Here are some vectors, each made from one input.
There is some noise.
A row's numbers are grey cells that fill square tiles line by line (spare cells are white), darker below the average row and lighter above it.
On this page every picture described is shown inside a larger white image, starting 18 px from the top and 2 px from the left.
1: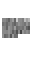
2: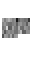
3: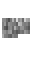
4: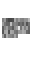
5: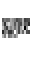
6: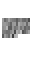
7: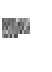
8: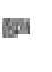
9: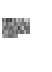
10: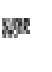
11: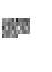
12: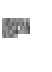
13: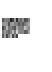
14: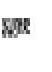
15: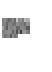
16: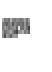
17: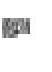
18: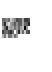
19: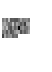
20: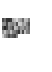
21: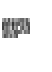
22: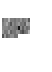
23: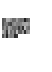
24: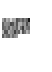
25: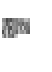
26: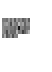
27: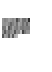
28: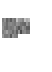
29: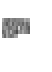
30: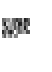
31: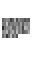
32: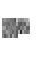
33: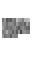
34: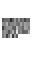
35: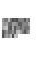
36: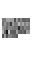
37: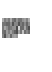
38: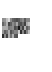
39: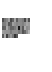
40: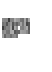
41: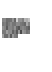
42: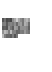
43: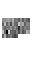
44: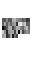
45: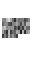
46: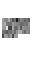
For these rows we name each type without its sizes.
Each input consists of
a list of points on a circle.
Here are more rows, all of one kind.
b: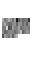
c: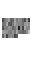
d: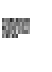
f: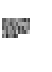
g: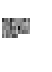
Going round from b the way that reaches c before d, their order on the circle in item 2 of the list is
b, c, f, g, d.
